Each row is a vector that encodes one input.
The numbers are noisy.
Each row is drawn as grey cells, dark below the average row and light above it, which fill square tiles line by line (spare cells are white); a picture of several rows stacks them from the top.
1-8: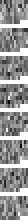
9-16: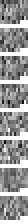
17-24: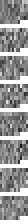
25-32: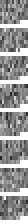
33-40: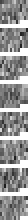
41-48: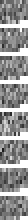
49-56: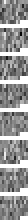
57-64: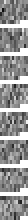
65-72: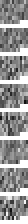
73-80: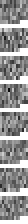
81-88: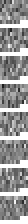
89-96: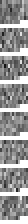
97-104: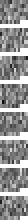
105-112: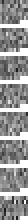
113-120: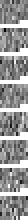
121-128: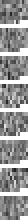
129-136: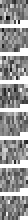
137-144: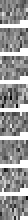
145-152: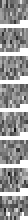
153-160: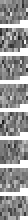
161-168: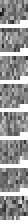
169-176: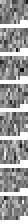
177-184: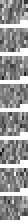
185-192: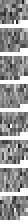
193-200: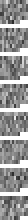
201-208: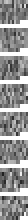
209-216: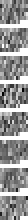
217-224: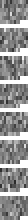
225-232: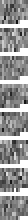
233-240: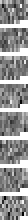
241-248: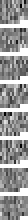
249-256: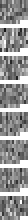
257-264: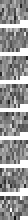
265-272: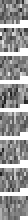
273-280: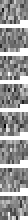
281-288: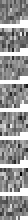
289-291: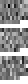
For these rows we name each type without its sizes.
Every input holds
a label.
